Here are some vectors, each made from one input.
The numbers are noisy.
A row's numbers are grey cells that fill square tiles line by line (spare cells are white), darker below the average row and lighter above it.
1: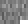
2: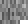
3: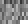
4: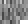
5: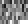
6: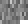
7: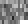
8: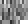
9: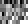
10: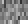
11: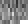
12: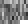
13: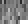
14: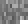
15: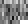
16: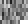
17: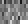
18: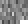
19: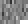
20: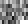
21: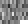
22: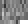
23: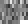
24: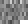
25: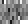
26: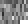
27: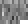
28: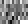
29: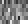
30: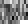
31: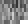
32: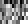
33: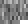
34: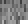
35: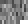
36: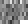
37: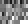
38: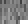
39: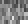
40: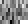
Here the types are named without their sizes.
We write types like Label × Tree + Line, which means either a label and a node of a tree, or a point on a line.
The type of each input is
Bool × Line.
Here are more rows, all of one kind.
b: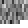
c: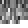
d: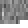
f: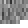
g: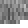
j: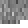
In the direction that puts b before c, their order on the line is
f, g, d, b, c, j.
